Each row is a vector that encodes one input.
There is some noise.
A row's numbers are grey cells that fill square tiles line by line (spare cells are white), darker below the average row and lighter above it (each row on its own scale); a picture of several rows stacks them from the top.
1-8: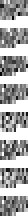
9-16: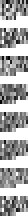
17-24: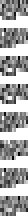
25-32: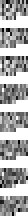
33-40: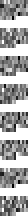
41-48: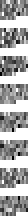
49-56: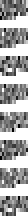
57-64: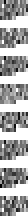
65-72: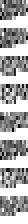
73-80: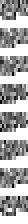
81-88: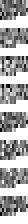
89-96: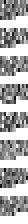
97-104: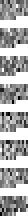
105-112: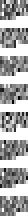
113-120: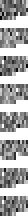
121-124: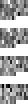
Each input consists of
either a point on a 9-point line, or a point on a 10-point line.
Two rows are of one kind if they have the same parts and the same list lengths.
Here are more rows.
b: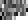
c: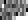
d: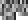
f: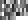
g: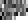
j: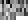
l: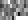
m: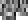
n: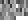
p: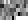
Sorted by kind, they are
b, c, f, g, l, p
d, j, m, n

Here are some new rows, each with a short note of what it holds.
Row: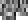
a point on a 9-point line
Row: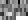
a point on a 9-point line
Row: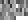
a point on a 9-point line
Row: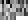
a point on a 9-point line
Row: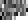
a point on a 10-point line
